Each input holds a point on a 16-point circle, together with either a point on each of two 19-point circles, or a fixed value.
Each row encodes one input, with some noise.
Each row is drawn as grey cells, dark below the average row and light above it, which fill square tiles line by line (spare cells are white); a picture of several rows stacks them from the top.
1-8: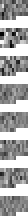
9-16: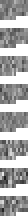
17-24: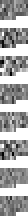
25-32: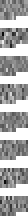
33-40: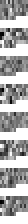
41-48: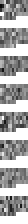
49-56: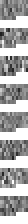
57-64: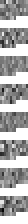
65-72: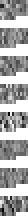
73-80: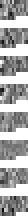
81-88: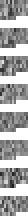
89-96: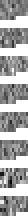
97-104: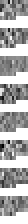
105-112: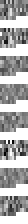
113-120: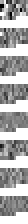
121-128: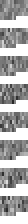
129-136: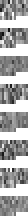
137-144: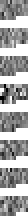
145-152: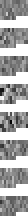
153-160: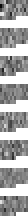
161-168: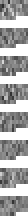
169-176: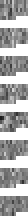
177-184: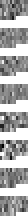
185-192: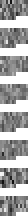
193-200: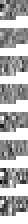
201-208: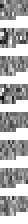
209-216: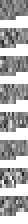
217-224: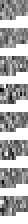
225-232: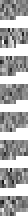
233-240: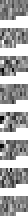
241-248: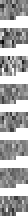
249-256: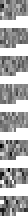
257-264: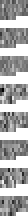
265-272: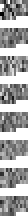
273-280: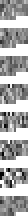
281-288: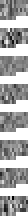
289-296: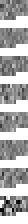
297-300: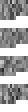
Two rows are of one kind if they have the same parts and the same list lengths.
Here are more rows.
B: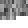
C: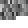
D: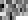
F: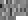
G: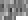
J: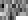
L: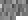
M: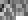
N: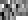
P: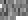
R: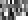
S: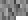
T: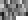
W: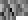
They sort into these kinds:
B, F, G, M, N, R, S, T, W
C, D, J, L, P

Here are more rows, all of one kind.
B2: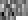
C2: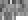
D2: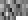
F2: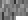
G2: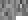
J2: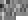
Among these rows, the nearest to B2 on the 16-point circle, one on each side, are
C2 and J2.
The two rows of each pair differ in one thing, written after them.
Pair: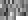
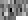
the place on the 16-point circle
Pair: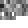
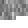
the place on the 16-point circle
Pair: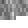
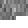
the place on the 16-point circle
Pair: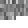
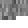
the place on the 16-point circle
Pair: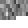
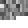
the place on the 16-point circle
